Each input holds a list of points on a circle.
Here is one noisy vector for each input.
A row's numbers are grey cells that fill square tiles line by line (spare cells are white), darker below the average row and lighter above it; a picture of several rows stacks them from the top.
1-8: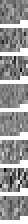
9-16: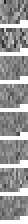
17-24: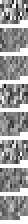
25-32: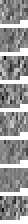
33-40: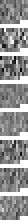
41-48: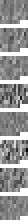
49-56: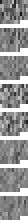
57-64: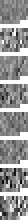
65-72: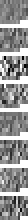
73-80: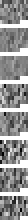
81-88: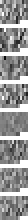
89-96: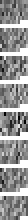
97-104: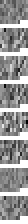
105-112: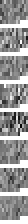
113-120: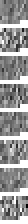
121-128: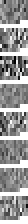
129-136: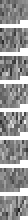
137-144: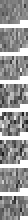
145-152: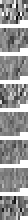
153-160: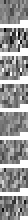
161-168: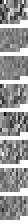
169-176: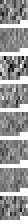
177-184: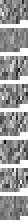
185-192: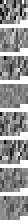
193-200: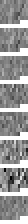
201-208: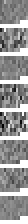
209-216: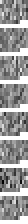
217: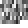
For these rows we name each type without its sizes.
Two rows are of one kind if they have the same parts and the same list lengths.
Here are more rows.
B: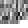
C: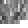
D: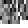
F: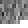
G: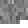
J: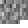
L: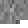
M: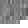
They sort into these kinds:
B, C, G
D
F
J, L, M

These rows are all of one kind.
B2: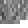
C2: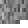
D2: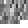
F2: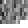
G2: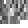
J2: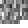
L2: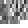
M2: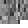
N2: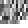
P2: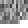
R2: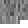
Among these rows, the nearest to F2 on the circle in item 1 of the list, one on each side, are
B2 and N2.
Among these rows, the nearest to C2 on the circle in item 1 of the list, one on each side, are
D2 and M2.
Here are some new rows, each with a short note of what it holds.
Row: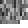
a list of three items
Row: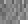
a list of three items
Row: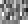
a list of three items
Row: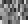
the empty list
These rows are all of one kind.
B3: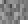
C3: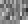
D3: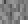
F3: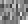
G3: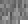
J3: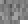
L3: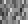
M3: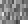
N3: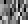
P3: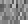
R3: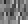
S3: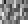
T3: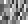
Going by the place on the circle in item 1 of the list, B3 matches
D3, J3, P3 and S3.
